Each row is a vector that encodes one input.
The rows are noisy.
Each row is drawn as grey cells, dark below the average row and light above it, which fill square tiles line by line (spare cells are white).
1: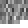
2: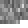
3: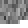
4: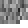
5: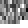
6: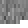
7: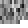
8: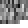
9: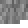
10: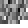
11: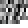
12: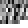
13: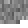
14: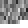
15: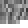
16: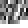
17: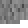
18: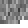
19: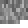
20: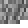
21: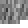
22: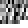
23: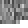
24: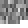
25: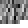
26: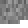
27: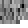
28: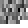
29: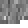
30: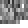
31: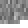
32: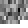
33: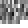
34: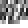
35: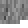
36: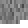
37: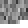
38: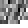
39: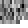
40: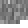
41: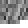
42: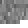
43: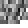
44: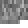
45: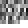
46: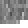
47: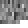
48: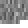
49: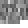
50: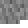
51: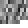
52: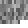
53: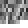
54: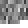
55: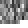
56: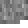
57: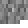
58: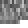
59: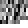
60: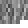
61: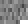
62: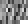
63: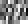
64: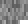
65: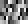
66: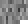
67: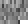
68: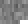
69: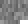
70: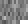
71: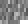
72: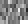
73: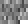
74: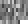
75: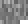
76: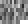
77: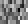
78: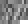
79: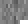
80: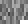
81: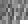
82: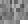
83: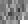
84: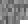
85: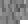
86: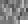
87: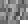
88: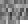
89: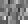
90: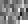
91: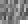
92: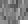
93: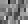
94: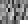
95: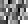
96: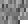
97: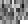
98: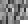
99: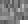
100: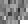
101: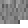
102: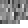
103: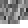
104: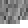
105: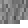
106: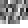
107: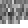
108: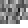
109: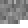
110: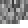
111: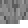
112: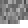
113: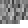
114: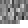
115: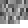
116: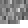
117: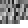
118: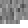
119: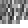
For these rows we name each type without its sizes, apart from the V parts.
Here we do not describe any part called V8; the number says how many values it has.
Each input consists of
a true/false value, together with either a point on a line, or a value of V8.
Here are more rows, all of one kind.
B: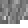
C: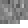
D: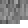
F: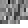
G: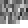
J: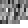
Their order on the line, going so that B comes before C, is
B, D, C, J, G, F.
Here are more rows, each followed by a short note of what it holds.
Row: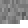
a true/false value and a value of V8
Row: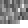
a point on a line and a true/false value
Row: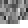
a true/false value and a value of V8
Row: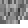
a point on a line and a true/false value
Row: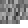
a true/false value and a value of V8
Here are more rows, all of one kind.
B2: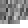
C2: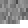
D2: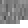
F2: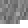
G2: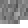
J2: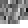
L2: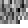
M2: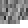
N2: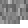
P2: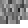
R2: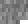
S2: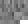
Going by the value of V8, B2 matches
D2 and M2.
